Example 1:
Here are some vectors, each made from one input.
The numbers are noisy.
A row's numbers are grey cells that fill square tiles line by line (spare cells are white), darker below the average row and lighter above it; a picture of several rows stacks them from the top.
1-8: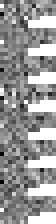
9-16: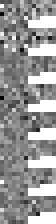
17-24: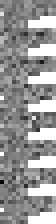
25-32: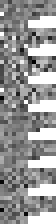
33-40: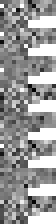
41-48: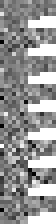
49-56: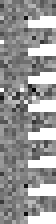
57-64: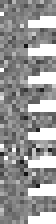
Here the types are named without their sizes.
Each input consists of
either a point on a line, or a node of a tree.
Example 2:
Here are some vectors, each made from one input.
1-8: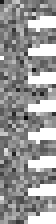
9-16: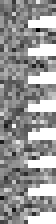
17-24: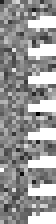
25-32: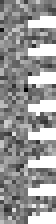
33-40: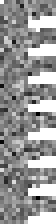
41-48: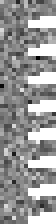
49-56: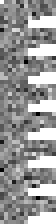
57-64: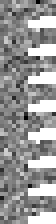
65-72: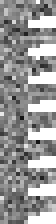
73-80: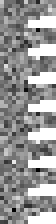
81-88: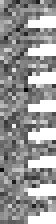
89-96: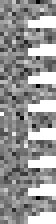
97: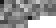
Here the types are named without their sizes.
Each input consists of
a point on a circle and a true/false value.
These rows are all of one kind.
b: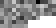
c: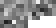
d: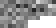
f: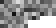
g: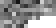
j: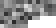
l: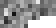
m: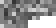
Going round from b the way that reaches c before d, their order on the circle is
b, f, l, c, d, g, m, j.
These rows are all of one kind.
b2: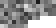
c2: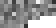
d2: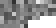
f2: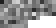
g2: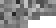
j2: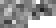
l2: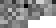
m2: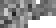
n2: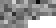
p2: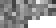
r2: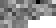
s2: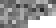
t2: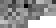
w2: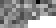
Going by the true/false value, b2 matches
g2, n2, r2 and w2.
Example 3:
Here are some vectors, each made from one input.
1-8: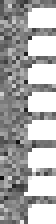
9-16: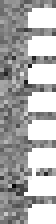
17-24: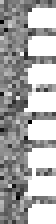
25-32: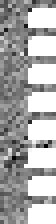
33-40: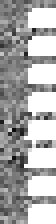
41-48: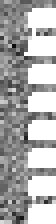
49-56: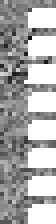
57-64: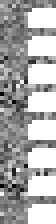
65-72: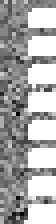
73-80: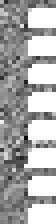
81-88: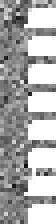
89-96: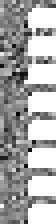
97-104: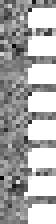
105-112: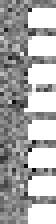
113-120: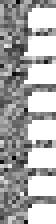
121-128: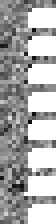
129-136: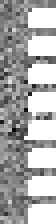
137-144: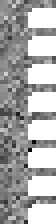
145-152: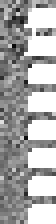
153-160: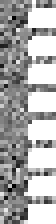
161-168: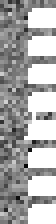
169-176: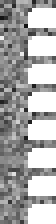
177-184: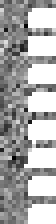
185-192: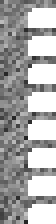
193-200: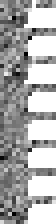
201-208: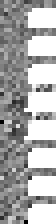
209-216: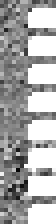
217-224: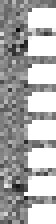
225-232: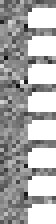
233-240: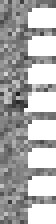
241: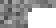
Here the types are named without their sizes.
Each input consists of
a node of a tree and a true/false value.
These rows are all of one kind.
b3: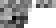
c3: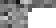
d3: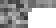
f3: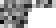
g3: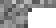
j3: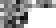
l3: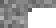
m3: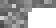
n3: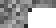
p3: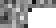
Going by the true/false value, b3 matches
f3 and j3.
